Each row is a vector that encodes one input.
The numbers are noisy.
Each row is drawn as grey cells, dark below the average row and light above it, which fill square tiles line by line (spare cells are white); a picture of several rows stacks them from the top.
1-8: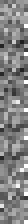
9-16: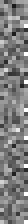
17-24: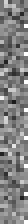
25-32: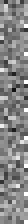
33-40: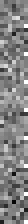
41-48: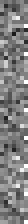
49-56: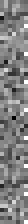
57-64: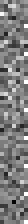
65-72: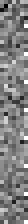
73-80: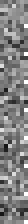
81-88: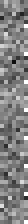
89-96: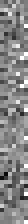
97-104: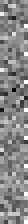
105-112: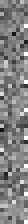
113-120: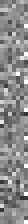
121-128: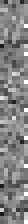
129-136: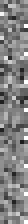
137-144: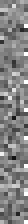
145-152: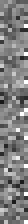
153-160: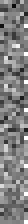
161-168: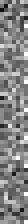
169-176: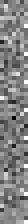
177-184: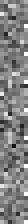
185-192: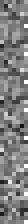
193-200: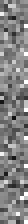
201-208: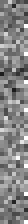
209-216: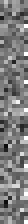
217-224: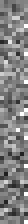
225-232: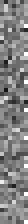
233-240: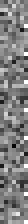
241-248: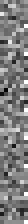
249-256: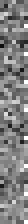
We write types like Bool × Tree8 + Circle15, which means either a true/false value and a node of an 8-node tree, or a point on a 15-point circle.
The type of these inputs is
Bool × (Line8 + Line9).
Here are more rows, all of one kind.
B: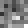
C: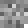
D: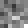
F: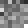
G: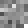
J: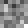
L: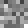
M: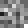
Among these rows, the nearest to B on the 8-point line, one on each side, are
D and F.
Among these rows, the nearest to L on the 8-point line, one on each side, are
C and J.
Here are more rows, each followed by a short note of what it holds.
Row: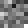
a point on a 9-point line and a true/false value
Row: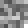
a point on an 8-point line and a true/false value
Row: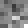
a point on an 8-point line and a true/false value
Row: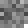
a point on a 9-point line and a true/false value
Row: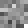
a point on an 8-point line and a true/false value
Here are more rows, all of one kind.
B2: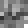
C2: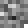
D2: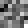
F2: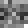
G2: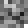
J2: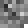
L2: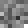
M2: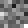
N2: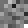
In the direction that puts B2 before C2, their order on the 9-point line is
M2, N2, L2, B2, F2, G2, C2, J2, D2.
